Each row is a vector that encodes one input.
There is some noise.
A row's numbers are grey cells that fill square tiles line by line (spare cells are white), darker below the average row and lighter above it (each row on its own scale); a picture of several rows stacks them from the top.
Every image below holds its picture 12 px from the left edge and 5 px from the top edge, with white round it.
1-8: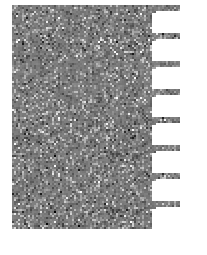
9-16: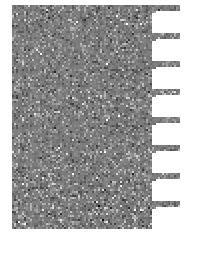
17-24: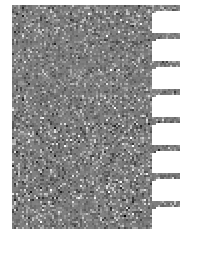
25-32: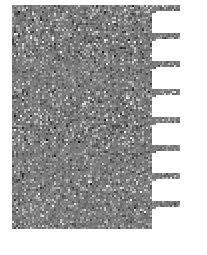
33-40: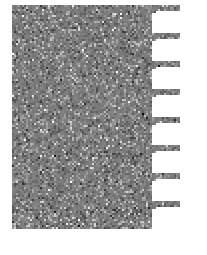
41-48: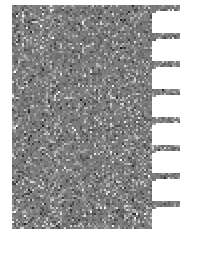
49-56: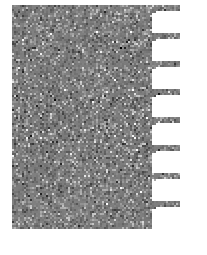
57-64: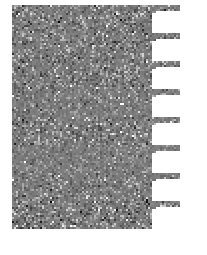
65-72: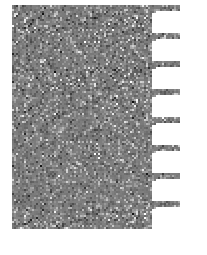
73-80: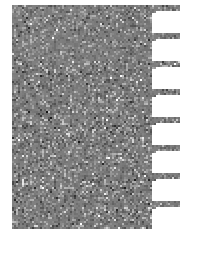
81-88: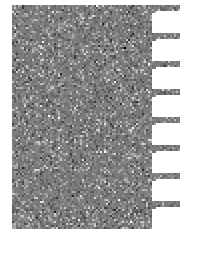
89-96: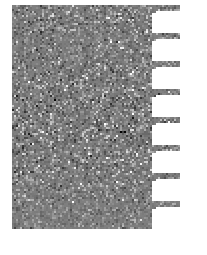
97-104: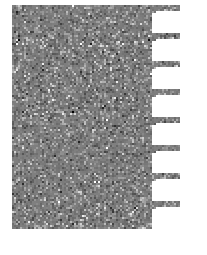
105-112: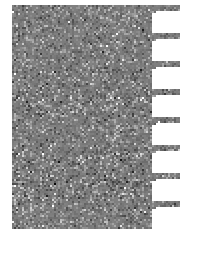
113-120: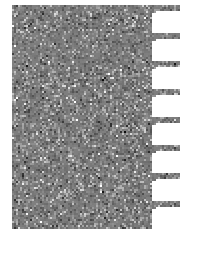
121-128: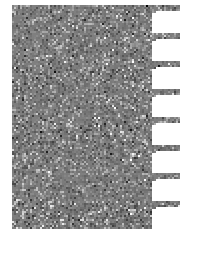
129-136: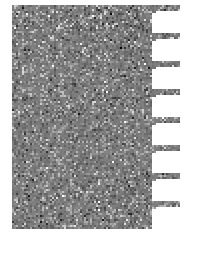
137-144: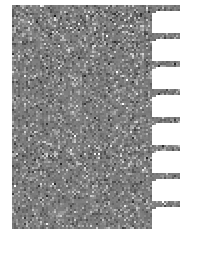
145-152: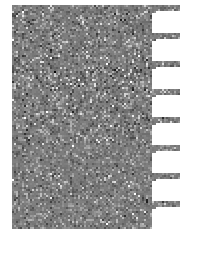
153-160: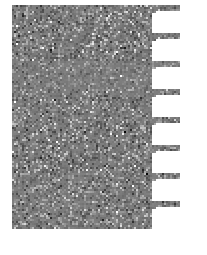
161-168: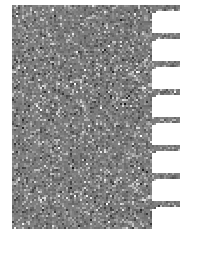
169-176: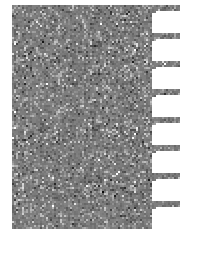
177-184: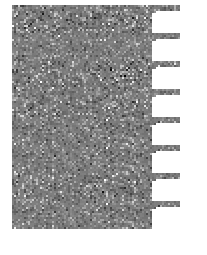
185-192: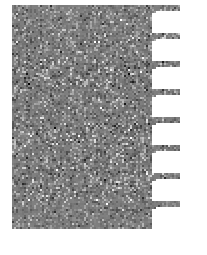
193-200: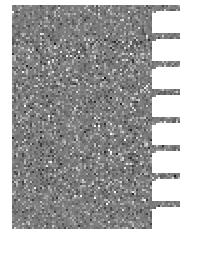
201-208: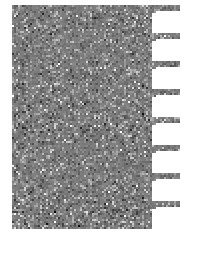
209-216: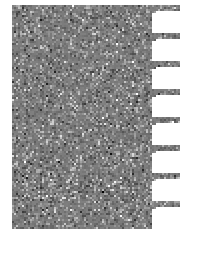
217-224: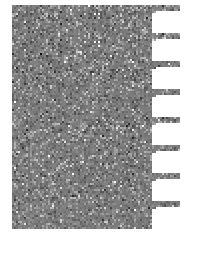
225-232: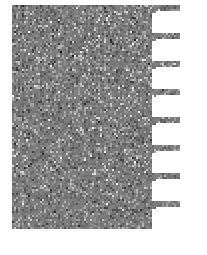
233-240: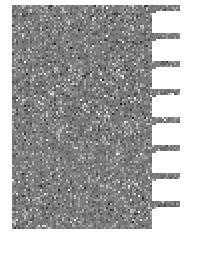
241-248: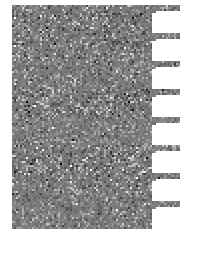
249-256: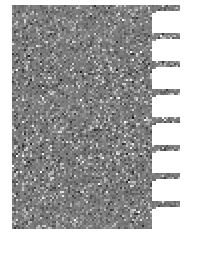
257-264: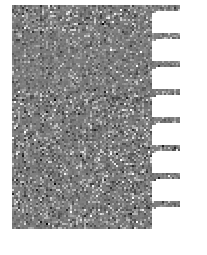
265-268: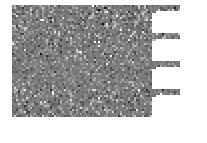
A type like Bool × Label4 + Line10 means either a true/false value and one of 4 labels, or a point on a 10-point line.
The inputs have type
Bool × (Label8 + Tree12) × Line11 + Label7.
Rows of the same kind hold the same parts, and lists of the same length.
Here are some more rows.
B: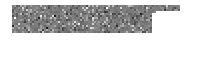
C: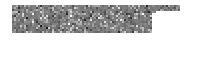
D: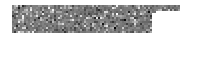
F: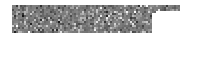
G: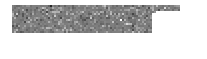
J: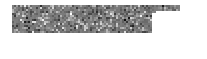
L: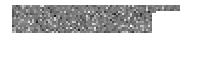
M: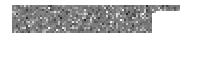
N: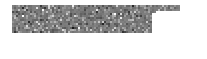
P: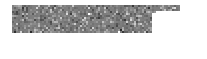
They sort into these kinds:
B, L
C, D, J, M
F, G, N, P

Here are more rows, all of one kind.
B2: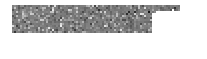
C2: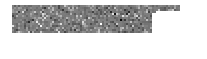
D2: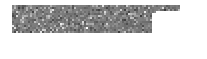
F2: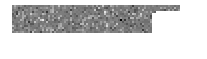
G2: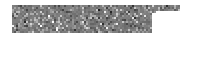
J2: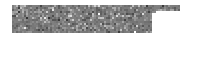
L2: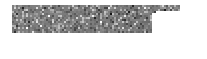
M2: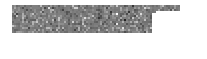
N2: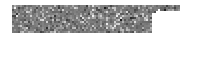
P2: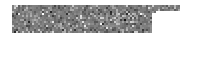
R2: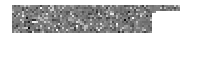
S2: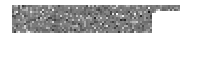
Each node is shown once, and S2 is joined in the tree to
J2.
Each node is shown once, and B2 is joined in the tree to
J2.
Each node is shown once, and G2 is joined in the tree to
C2, L2, M2 and P2.
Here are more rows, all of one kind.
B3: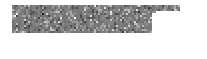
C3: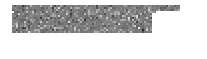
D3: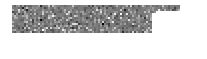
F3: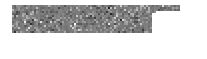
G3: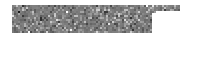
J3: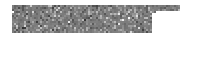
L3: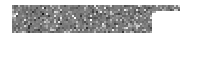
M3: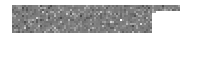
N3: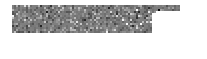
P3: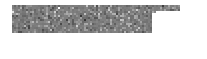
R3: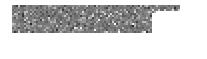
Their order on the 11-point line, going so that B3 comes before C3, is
R3, M3, D3, N3, B3, L3, P3, F3, G3, C3, J3.
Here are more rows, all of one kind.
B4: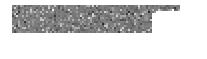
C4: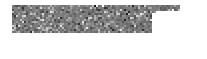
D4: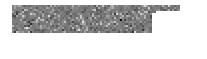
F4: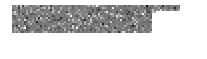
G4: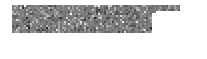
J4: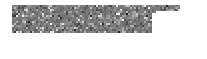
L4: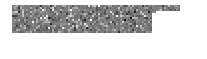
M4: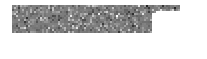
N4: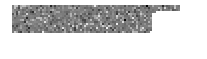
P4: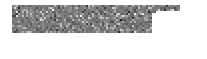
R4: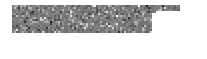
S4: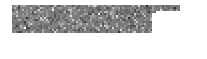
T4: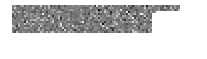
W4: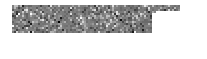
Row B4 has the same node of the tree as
M4, P4 and S4.
